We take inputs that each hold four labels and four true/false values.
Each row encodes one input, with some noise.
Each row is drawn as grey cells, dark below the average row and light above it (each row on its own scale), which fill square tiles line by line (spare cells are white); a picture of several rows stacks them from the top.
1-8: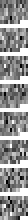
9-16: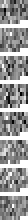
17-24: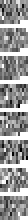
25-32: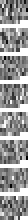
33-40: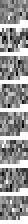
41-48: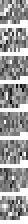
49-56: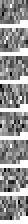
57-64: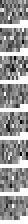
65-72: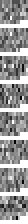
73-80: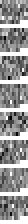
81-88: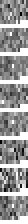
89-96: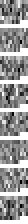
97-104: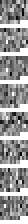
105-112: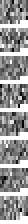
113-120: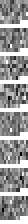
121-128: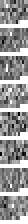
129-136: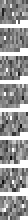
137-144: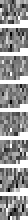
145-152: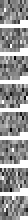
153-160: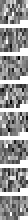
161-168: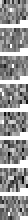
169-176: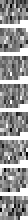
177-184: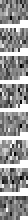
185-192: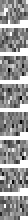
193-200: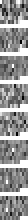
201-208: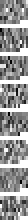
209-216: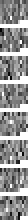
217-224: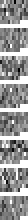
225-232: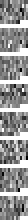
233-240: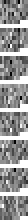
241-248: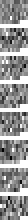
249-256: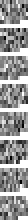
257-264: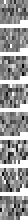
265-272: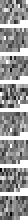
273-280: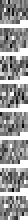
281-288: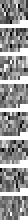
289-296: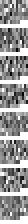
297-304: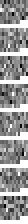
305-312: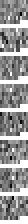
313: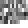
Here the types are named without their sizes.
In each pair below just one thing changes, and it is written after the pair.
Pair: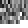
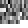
one of the four true/false values
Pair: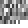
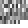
one of the four true/false values
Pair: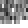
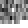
one of the four labels
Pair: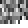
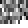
one of the four true/false values
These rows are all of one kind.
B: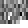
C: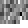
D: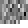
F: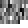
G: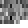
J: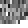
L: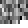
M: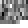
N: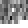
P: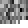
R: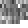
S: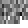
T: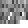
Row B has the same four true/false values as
F, L and S.
